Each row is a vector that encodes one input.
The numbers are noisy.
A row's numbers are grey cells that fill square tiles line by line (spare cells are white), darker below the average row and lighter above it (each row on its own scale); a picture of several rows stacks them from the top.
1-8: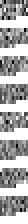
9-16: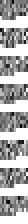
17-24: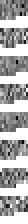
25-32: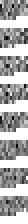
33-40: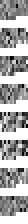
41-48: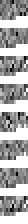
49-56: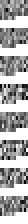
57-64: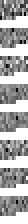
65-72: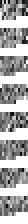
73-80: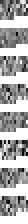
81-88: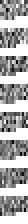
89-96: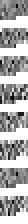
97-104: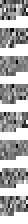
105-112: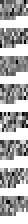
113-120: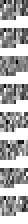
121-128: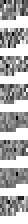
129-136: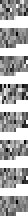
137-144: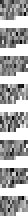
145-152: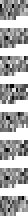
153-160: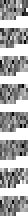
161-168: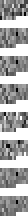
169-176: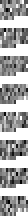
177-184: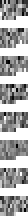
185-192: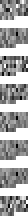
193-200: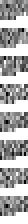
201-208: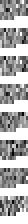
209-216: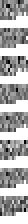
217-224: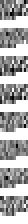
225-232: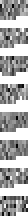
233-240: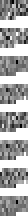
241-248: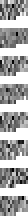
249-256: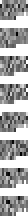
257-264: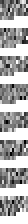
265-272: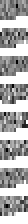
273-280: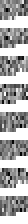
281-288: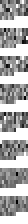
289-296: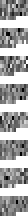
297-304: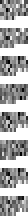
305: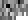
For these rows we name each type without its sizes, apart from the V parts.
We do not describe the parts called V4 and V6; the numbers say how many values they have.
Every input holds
either a point on a line and a value of V4, or three true/false values, or a value of V6.
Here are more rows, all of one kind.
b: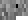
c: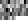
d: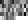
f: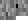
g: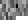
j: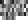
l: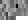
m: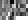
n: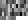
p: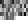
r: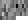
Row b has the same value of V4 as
f, g, l and r.
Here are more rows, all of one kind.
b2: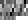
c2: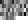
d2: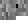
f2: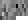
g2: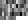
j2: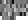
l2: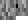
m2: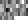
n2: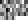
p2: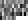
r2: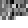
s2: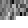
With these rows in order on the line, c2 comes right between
j2 and s2.
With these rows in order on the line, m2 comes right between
l2 and r2.
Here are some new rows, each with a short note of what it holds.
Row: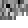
three true/false values
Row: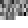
a point on a line and a value of V4
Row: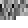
three true/false values
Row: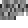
three true/false values
